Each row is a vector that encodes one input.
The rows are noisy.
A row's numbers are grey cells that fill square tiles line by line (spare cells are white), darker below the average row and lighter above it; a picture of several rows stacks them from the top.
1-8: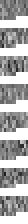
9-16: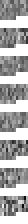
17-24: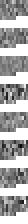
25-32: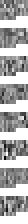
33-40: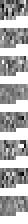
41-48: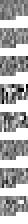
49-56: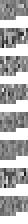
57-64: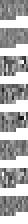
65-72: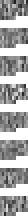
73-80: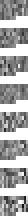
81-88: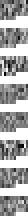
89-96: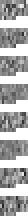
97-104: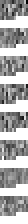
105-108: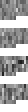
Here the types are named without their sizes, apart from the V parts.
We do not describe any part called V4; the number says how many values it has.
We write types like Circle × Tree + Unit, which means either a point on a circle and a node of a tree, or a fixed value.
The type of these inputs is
Tree × (Tree + V4).
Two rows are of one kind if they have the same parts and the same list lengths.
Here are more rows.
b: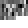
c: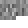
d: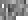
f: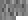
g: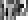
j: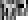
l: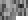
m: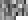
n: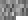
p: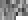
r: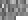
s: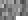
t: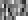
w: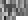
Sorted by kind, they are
b, f, m, p, t, w
c, d, g, j, l, n, r, s

